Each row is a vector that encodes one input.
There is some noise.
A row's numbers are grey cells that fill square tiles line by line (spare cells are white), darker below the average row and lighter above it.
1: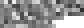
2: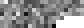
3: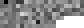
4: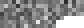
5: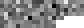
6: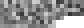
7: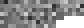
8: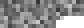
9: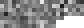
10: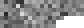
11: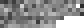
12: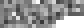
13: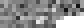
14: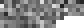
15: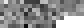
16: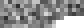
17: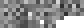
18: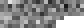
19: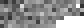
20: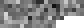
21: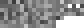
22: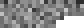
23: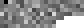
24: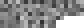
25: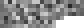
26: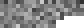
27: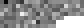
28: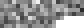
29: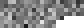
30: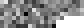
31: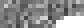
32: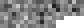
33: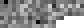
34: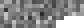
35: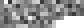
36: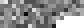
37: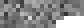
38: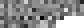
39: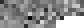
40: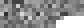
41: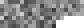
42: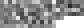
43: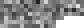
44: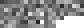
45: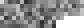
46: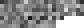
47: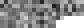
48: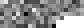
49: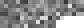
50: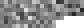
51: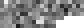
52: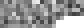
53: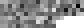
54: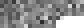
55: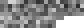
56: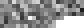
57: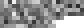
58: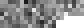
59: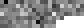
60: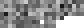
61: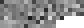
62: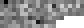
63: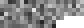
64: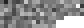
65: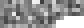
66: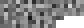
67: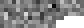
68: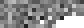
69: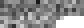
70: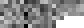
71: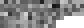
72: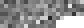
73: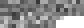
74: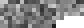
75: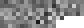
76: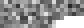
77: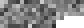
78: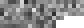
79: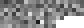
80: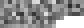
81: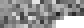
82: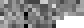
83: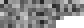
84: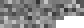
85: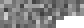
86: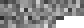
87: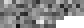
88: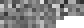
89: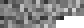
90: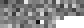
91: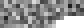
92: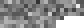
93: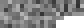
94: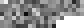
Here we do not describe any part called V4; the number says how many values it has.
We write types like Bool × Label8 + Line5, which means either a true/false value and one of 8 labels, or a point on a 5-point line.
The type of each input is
(Bool × Bool × Bool × Bool + Unit) × Line5 + V4 × V4.
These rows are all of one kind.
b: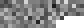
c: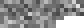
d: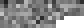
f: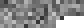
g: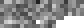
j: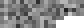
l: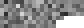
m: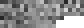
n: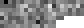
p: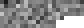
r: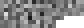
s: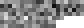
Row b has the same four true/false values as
d, f, n and p.
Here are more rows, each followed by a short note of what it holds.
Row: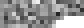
two values of V4
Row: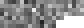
a point on a 5-point line
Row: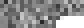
a point on a 5-point line and four true/false values
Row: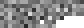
a point on a 5-point line and four true/false values
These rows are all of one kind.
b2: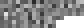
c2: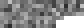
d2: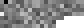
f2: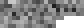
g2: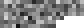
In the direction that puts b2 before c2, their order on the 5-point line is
b2, d2, c2, f2, g2.
